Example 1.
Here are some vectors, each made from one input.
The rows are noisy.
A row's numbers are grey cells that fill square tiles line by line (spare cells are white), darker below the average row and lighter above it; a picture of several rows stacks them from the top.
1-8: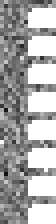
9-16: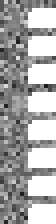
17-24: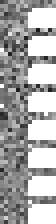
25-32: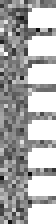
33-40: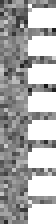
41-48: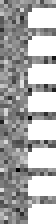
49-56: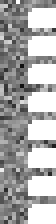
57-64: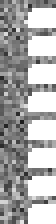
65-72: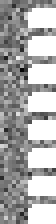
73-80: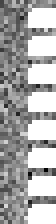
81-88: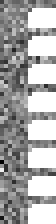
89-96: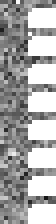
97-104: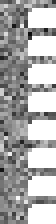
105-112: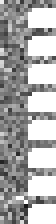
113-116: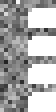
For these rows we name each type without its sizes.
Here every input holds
two labels and a true/false value.
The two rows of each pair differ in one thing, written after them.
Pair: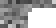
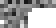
the true/false value
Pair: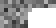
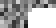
the true/false value
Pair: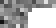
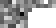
the true/false value
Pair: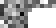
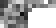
one of the two labels
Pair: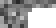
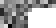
the true/false value
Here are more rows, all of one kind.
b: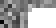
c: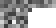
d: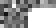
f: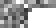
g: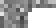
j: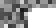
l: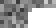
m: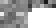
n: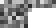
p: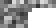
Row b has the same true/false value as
c, g, l and m.
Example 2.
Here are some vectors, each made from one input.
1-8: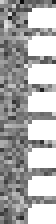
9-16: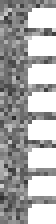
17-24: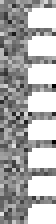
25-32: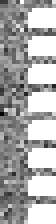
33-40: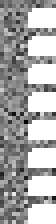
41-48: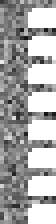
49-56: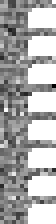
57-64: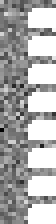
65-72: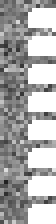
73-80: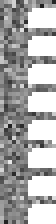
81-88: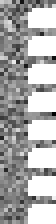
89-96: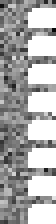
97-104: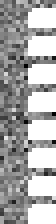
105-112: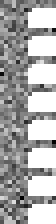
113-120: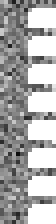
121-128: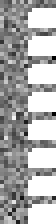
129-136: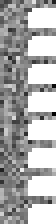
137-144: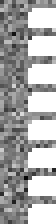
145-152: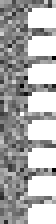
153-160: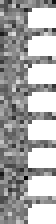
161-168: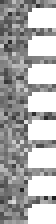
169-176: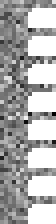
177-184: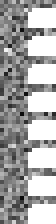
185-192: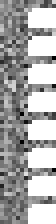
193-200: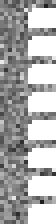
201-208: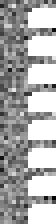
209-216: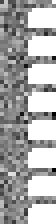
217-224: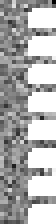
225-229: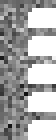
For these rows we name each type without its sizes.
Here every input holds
a label, a point on a line and a true/false value.
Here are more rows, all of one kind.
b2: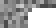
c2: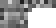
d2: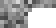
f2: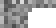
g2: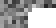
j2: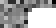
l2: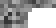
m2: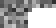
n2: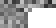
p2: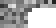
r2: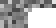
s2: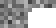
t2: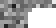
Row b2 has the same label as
g2, n2 and r2.
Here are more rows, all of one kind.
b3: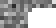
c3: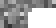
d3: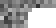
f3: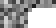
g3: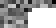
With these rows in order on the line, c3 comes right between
d3 and f3.
